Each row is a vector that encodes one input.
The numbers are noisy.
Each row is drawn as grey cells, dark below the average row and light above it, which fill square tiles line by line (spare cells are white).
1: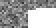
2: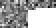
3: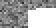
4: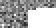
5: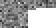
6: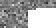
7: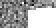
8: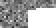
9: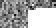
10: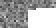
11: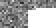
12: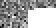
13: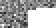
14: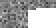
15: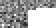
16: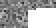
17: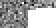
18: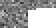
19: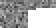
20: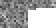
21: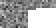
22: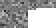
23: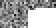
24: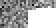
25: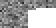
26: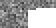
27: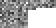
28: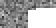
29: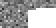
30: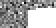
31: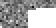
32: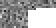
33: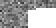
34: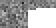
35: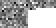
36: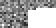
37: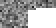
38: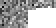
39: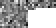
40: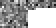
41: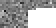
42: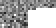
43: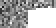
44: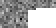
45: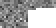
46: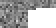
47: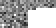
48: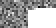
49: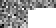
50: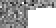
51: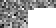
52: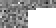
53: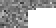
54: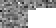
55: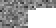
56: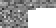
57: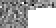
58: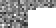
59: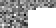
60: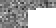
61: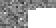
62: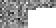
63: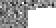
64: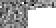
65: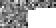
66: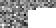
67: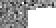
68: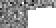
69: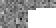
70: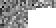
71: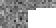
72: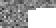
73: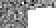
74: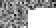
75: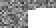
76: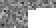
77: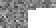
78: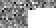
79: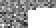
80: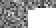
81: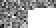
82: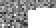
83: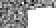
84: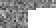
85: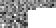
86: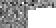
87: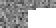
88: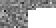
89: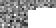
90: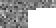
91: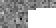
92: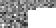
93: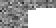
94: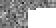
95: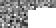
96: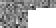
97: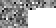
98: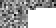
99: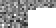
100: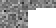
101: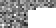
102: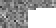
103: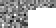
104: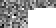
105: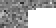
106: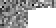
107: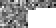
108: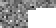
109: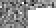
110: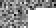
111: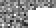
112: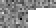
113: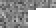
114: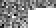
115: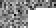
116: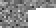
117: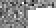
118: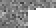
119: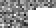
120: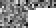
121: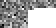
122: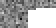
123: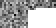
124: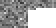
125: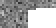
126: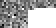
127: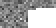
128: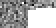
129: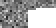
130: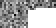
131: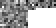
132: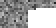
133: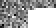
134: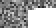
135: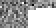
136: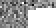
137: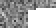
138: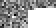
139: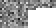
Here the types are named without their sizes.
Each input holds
either three true/false values, or a list of points on a line.
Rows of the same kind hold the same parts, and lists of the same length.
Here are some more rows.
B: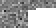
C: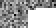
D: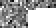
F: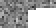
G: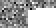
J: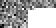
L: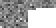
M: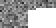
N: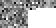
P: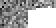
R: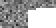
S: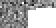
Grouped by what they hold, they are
B, M
C, D, J, P, S
F, L, R
G, N

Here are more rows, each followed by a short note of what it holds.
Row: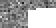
a list of two items
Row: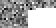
the empty list
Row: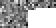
three true/false values
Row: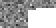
a list of one item
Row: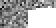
three true/false values
